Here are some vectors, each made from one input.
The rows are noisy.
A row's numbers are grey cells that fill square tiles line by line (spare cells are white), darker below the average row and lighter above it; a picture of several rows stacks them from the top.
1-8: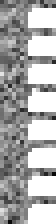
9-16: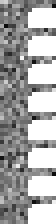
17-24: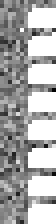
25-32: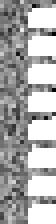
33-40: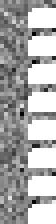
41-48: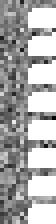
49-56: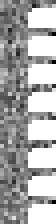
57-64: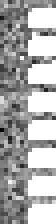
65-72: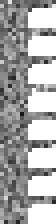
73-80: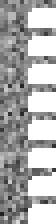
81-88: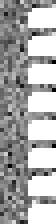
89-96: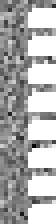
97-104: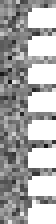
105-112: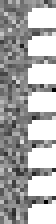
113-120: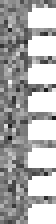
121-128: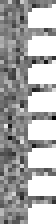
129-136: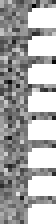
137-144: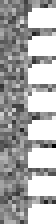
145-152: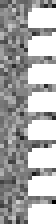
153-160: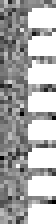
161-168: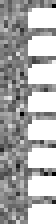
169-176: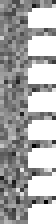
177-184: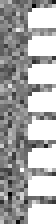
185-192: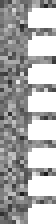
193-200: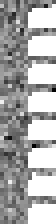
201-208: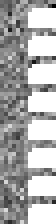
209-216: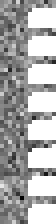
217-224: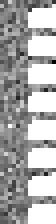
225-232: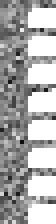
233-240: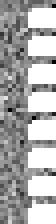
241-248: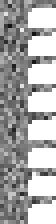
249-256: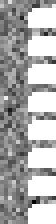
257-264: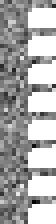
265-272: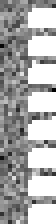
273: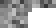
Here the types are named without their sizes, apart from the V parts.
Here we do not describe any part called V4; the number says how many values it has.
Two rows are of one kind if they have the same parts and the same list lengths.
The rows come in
4 kinds.
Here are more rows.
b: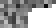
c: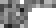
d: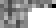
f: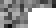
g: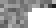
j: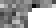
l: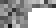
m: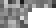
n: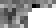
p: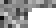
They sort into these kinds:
b
c, p
d, f, g, l, m
j, n

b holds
a point on a line and a value of V4.
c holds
a point on a line, three true/false values and a value of V4.
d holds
a point on each of two lines and three true/false values.
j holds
a point on each of two lines.
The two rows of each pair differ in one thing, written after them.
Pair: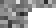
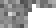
one of the three true/false values
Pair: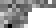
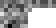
the value of V4
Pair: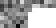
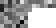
the place on the line
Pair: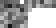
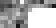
one of the three true/false values
